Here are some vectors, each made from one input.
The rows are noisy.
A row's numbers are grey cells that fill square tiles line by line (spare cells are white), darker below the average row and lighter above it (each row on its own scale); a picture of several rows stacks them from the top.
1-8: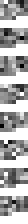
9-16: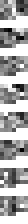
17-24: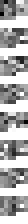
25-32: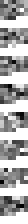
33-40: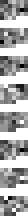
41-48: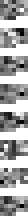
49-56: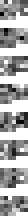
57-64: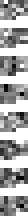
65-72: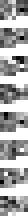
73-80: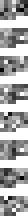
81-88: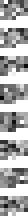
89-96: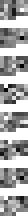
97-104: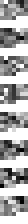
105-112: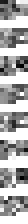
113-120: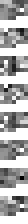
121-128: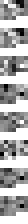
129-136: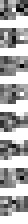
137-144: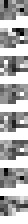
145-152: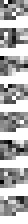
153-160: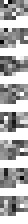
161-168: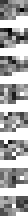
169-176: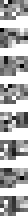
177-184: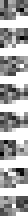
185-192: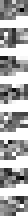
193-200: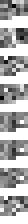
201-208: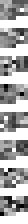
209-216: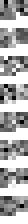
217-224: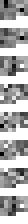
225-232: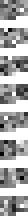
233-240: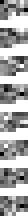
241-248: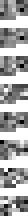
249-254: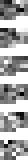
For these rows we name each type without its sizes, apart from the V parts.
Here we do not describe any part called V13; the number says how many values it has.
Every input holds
a point on a line, together with either a point on a line, or a value of V13.
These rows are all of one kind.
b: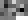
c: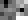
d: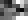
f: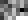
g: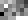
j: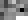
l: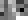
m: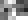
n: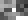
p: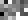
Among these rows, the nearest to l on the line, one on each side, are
n and p.
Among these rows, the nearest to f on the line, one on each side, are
d and j.
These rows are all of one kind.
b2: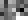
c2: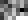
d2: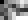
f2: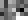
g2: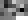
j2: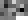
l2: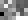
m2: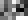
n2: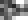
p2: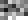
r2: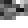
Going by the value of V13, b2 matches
f2, g2 and j2.
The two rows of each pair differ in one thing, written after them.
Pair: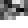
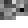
the value of V13
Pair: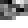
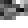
the value of V13
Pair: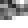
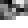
the value of V13
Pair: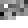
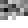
the value of V13
